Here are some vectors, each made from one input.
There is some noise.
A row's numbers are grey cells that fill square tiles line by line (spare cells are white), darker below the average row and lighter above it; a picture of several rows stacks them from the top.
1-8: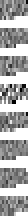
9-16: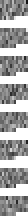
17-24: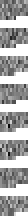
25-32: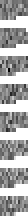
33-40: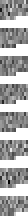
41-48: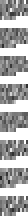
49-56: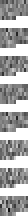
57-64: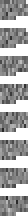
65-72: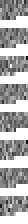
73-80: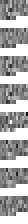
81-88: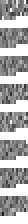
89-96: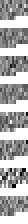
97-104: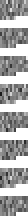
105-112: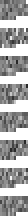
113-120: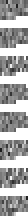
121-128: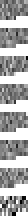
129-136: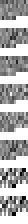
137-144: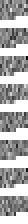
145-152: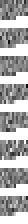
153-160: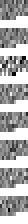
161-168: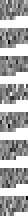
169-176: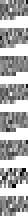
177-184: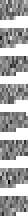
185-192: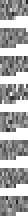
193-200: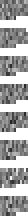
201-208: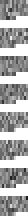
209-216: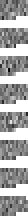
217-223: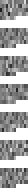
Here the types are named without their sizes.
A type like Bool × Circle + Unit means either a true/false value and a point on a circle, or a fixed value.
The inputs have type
Bool × Label + Unit.
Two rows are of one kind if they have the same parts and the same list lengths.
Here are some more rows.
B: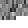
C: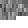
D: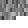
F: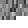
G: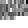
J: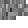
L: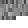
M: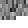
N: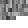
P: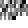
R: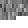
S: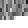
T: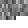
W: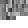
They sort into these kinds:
B, C, D, F, G, J, L, M, N, R, S, T, W
P

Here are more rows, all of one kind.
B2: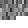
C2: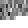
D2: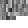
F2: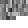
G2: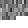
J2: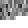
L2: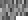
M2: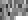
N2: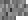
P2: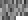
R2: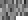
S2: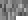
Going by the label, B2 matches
G2, L2, P2 and R2.
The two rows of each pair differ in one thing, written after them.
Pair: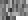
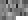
the label
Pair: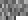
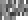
the true/false value
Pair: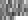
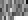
the label
